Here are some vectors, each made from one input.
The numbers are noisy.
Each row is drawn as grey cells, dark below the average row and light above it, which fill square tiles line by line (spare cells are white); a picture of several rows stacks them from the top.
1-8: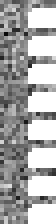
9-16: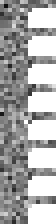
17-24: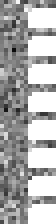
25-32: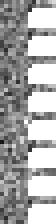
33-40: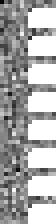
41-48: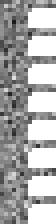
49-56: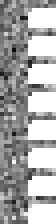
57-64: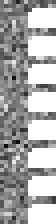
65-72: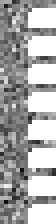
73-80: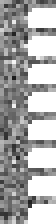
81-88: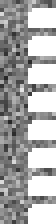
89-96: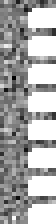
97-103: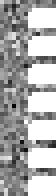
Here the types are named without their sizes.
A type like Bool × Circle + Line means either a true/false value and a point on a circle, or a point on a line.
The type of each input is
Circle × Line.
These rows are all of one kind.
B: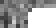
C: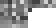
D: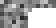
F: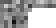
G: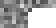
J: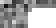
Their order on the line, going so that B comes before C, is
J, B, G, C, F, D.
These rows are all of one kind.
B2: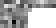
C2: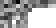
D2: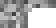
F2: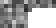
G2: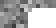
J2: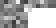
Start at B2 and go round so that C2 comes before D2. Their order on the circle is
B2, F2, C2, D2, G2, J2.
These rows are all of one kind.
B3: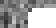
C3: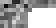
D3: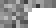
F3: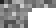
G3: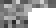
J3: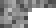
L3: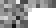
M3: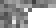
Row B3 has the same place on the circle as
F3 and G3.
